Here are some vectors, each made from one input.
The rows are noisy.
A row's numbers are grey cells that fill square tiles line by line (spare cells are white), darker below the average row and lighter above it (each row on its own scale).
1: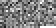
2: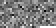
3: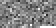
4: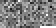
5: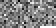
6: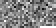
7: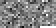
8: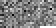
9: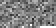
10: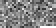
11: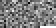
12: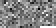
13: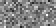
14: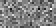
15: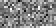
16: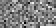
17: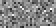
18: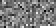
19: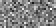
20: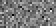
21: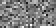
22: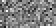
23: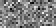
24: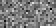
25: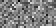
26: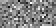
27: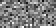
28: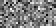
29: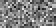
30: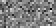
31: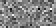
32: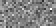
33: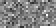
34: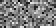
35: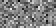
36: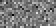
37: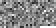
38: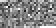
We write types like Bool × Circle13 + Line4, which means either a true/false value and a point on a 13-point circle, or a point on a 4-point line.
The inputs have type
Line4 + Line6.
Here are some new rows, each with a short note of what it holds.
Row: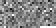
a point on a 4-point line
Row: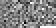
a point on a 6-point line
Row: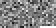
a point on a 4-point line
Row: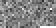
a point on a 4-point line
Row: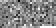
a point on a 6-point line
